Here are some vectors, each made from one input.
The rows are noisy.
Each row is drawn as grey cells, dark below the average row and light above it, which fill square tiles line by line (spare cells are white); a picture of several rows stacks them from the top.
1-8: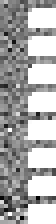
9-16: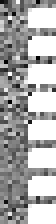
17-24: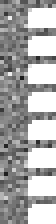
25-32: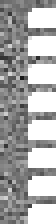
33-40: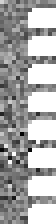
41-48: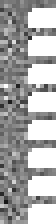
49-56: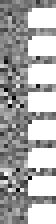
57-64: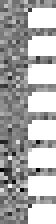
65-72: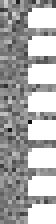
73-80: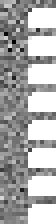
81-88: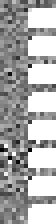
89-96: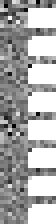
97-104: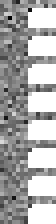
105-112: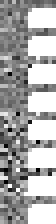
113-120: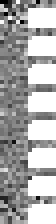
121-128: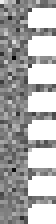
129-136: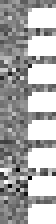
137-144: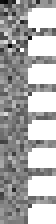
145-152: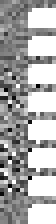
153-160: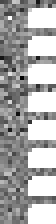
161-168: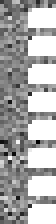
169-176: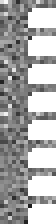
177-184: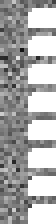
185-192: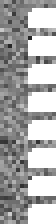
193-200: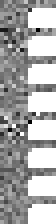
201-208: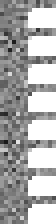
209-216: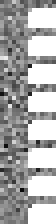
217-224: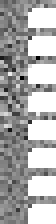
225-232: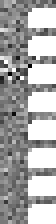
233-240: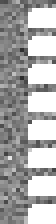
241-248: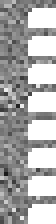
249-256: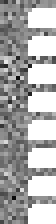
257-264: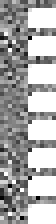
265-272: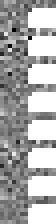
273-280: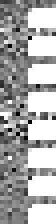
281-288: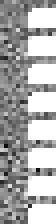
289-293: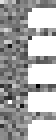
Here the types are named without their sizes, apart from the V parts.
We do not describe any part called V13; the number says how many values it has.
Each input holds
a true/false value, together with either a point on a line, or a value of V13.
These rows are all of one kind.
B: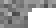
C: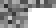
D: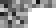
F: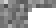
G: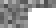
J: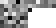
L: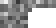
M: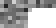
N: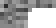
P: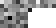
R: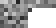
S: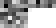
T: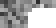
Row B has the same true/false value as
D, P and T.
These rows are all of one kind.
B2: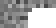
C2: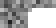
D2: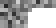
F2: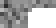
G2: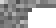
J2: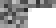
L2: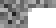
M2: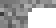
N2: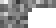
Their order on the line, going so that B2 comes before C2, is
B2, M2, D2, G2, F2, C2, J2, L2, N2.
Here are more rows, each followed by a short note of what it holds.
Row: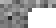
a point on a line and a true/false value
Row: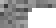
a point on a line and a true/false value
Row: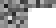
a point on a line and a true/false value
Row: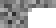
a point on a line and a true/false value
